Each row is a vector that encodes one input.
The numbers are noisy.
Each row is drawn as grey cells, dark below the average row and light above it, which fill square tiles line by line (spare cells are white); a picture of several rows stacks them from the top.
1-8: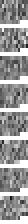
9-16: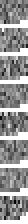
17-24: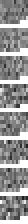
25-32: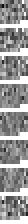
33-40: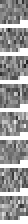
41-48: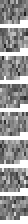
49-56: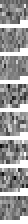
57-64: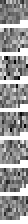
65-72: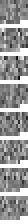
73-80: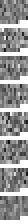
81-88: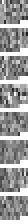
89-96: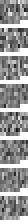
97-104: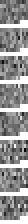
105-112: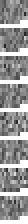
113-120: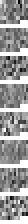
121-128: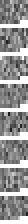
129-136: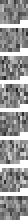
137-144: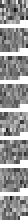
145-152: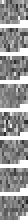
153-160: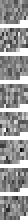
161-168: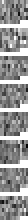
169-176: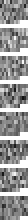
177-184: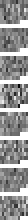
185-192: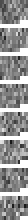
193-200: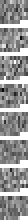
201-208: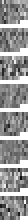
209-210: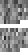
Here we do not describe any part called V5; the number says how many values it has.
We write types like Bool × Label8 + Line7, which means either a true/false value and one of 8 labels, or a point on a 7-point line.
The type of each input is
Bool × (Tree8 + Unit) + (Circle8 + Unit) × Label6 × V5.
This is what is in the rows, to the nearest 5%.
About 70% of them hold one of 6 labels and a value of V5, together with either a point on an 8-point circle, or a fixed value. The rest hold a true/false value, together with either a fixed value, or a node of an 8-node tree.
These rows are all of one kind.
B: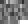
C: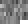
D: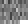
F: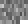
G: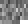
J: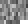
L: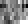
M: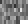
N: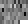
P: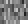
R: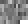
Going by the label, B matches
F, M and R.
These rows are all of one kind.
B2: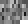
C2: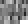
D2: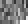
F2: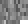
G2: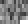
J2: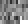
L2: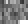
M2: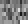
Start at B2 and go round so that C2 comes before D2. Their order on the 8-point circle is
B2, M2, L2, C2, G2, D2, J2, F2.
